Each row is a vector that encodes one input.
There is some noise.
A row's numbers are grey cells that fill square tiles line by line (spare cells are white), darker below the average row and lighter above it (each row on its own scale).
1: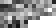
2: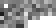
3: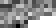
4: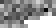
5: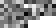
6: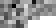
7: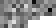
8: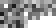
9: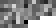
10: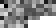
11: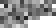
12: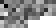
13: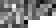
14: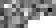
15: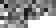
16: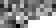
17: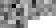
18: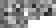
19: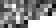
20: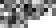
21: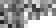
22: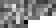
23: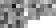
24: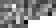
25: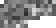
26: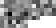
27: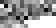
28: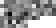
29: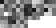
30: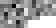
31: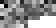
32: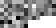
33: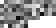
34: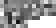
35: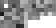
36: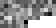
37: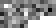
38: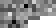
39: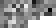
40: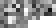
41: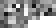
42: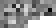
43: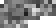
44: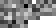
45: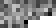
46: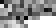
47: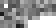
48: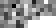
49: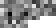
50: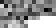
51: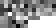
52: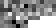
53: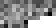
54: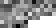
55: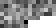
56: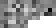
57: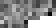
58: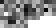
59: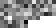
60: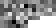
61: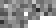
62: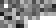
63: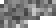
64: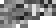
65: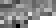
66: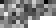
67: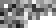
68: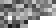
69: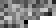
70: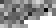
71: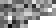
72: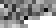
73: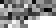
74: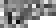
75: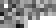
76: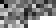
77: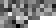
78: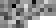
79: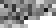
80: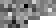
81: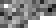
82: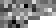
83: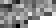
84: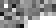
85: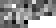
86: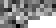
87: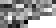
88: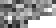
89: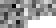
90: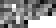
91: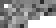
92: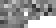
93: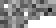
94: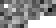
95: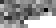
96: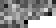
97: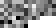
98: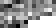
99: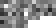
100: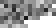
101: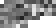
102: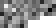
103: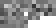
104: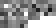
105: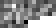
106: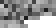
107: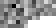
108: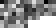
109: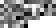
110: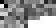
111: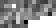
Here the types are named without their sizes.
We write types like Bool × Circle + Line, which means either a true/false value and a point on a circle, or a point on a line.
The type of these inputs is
Bool × Bool × Bool × Bool + Line.
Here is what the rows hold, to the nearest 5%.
About 15% of them hold a point on a line. The rest hold four true/false values.
